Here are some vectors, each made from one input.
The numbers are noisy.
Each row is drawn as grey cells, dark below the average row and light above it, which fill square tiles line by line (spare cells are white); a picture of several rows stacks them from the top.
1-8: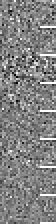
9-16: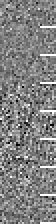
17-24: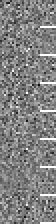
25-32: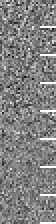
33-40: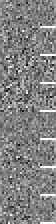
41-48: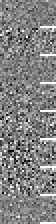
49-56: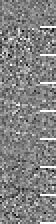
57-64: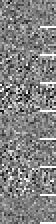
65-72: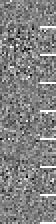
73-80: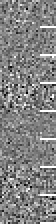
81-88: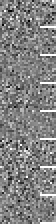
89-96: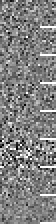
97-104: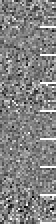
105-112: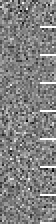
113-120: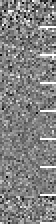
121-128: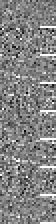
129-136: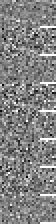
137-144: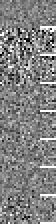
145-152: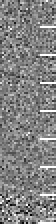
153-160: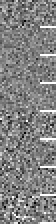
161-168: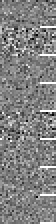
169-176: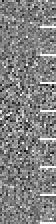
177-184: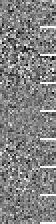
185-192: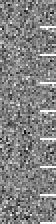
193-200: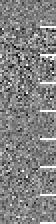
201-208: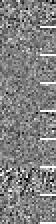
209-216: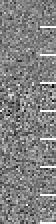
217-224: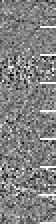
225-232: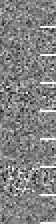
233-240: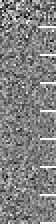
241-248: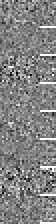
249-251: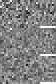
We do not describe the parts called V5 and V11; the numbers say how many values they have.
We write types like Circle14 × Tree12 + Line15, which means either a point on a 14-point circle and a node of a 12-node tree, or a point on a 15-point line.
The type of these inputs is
(Line7 + V11) × V5 + Line13.
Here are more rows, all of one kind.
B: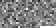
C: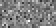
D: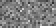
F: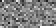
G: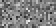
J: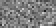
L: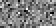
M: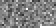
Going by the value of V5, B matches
C and G.
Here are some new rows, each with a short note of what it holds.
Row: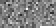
a point on a 7-point line and a value of V5
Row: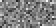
a point on a 13-point line
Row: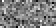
a value of V5 and a value of V11
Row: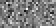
a point on a 7-point line and a value of V5
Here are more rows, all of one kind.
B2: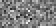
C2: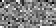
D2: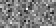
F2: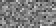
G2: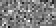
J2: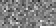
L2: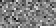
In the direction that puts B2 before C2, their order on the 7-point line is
D2, G2, B2, F2, L2, J2, C2.
